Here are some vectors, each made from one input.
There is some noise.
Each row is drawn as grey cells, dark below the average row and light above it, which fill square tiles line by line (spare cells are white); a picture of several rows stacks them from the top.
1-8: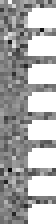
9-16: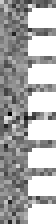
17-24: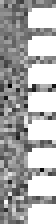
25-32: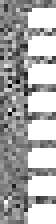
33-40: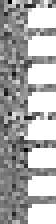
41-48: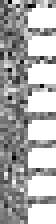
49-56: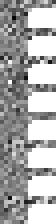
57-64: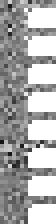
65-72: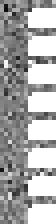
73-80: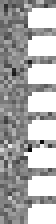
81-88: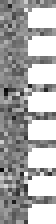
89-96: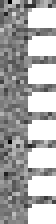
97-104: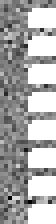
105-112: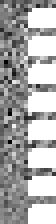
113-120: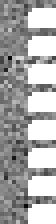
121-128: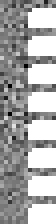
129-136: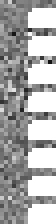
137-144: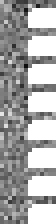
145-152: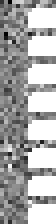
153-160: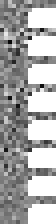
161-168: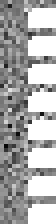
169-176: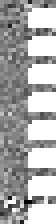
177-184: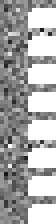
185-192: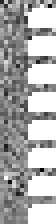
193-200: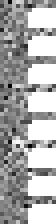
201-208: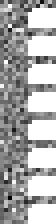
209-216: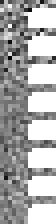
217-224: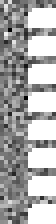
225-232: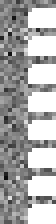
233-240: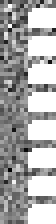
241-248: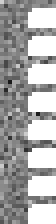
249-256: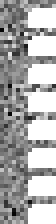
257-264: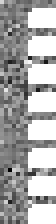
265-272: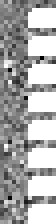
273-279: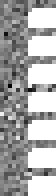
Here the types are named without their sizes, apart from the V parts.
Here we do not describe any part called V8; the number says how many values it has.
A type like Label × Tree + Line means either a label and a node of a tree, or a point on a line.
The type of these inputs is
Line + Tree × (Tree × Tree + Unit) + V8.
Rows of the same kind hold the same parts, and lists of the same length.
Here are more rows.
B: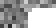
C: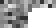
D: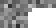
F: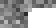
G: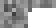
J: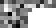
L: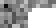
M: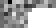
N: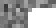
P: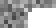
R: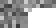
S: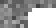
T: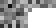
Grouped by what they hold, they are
B, L, N
C, J
D, F, G, P, R, S, T
M

